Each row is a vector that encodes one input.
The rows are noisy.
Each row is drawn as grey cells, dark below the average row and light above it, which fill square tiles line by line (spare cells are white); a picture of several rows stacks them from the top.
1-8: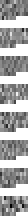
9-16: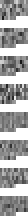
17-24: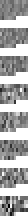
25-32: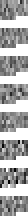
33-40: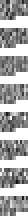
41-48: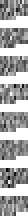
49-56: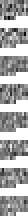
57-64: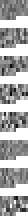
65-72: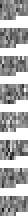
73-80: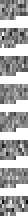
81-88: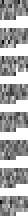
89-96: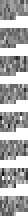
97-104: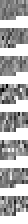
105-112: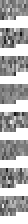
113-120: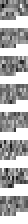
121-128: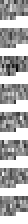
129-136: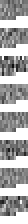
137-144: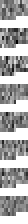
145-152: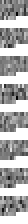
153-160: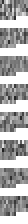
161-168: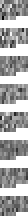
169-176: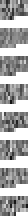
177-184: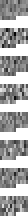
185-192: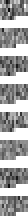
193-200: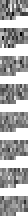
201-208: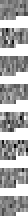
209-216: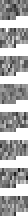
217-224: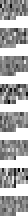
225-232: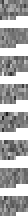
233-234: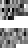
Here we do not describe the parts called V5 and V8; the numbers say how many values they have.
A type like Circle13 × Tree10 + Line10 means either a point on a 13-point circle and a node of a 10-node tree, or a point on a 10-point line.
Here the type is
Bool × (Line9 + V5) × Tree9 + V8.
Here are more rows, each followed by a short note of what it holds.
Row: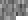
a node of a 9-node tree, a true/false value and a value of V5
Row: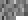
a point on a 9-point line, a node of a 9-node tree and a true/false value
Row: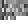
a point on a 9-point line, a node of a 9-node tree and a true/false value
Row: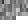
a node of a 9-node tree, a true/false value and a value of V5
